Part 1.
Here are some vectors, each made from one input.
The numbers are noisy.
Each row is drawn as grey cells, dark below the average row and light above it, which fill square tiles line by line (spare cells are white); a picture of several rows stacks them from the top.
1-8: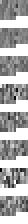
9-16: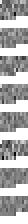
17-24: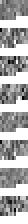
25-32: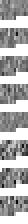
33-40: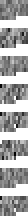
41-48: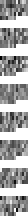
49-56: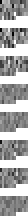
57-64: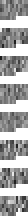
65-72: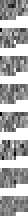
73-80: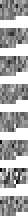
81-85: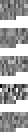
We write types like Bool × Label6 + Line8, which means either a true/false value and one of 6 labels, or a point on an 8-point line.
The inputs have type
Line8.
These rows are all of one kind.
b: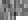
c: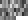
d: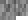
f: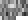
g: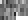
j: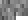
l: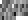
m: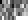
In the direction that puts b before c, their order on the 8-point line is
f, d, l, b, m, g, j, c.
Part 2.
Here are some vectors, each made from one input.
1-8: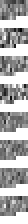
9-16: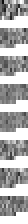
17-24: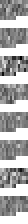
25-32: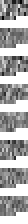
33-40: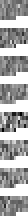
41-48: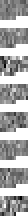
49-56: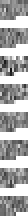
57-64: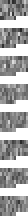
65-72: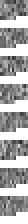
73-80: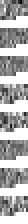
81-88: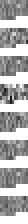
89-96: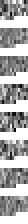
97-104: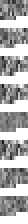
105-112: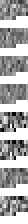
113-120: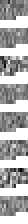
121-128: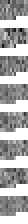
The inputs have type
Line12.
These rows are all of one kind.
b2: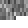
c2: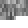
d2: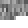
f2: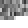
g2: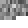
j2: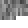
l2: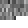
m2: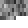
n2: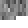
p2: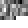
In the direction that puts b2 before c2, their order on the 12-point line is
l2, b2, m2, n2, f2, j2, c2, d2, p2, g2.
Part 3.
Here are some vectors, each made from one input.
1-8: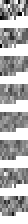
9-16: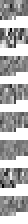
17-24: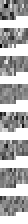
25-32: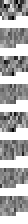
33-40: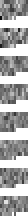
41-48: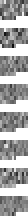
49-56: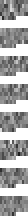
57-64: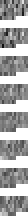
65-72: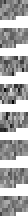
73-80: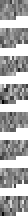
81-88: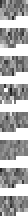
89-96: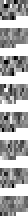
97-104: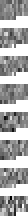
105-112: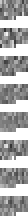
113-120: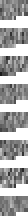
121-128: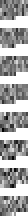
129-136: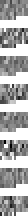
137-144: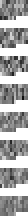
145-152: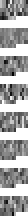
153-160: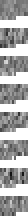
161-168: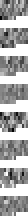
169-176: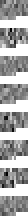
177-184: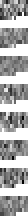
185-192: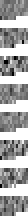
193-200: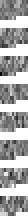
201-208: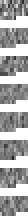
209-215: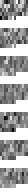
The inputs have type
Circle10.
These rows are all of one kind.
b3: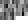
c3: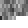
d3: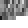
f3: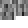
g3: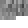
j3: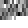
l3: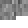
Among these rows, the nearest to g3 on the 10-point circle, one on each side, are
f3 and j3.
